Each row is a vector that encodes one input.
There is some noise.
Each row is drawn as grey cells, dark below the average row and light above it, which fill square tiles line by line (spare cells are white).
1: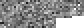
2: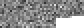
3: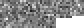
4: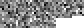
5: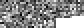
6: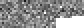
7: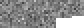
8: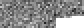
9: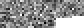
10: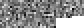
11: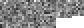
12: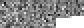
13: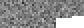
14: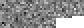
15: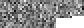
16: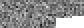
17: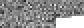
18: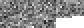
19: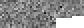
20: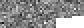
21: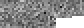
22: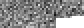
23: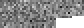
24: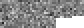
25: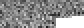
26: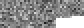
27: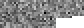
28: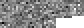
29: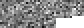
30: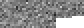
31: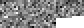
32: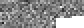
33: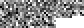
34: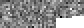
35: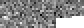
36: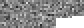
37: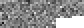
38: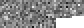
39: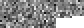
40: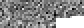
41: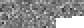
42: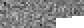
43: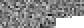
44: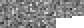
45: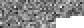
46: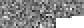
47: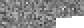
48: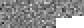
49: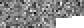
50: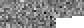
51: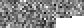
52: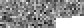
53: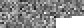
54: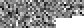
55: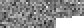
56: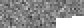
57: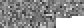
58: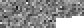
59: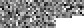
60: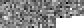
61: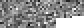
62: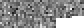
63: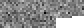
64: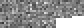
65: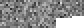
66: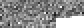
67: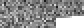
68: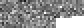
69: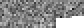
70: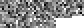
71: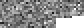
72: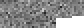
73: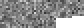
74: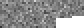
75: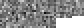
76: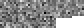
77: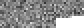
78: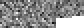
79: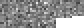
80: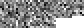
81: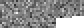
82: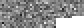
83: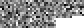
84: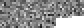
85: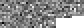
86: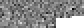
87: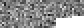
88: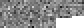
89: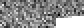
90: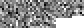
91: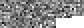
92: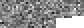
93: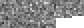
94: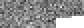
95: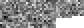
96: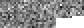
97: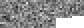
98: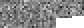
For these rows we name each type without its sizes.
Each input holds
a list of points on a line.
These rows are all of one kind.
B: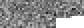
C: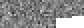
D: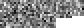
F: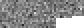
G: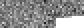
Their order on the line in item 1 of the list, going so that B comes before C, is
G, B, F, C, D.
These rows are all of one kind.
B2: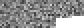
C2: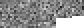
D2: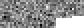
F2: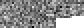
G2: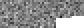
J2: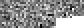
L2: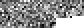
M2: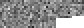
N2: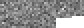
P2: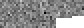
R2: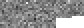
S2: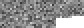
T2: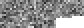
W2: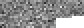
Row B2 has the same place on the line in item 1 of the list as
S2, T2 and W2.
